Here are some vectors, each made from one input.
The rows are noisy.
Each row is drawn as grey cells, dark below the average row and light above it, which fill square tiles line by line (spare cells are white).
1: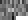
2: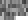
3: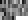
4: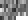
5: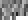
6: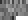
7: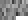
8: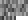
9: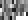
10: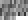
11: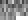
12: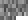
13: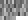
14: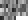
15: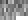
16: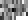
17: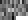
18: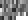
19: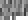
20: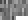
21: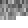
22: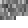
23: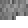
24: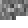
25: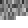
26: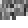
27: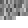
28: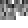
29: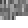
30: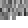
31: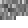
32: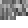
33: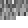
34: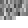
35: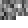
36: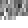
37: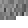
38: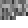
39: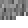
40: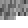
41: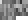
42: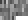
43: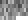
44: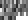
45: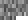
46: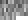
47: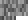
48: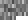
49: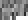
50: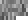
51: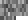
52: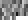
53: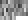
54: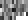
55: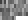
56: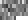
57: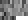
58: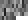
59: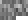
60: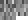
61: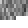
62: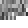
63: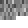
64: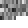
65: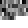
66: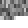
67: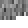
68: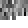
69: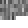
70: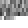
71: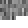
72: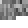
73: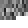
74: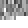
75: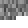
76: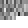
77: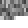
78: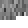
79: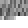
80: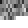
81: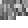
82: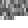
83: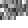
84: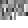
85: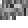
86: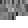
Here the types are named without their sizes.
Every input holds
a point on a line.
